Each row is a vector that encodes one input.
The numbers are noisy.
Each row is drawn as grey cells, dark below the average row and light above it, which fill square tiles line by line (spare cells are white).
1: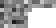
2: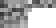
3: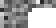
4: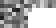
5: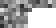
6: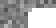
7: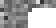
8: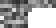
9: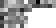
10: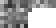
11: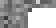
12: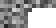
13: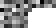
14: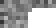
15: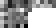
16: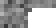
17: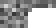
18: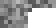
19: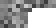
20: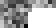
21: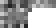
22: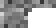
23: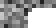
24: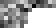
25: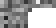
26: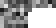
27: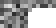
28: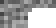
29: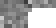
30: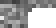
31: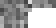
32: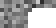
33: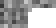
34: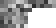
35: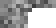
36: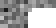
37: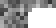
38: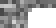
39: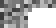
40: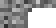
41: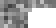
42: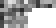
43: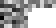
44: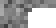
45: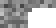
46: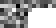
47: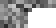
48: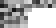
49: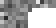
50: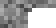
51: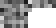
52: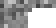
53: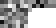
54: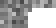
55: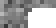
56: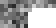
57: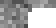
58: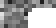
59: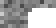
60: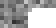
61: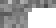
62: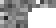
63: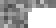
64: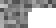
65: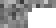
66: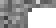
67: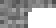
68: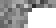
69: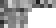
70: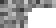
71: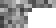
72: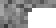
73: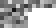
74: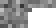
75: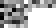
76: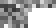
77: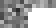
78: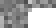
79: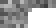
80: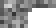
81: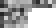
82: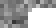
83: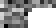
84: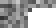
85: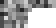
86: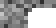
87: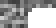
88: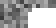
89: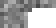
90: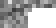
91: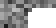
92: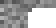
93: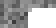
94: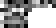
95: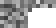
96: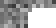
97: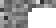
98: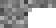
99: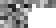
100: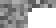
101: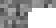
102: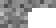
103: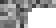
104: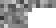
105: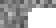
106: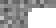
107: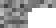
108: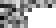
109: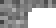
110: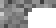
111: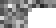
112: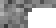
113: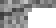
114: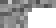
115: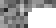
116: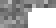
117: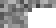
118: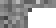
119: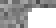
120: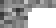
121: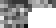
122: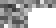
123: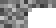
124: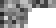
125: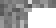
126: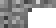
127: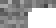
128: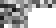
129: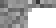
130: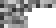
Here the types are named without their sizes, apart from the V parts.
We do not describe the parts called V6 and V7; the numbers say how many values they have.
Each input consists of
either a point on a line and a true/false value, or a value of V6 and a value of V7.
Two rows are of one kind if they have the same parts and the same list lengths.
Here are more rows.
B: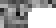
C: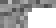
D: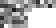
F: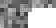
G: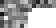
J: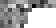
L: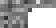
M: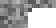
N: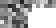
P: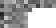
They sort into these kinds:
B, C, D, F, G, N, P
J, L, M

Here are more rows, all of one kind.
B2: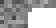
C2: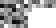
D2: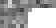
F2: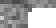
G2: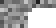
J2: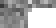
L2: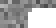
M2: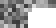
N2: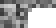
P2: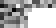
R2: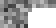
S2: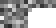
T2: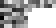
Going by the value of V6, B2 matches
D2, J2 and S2.
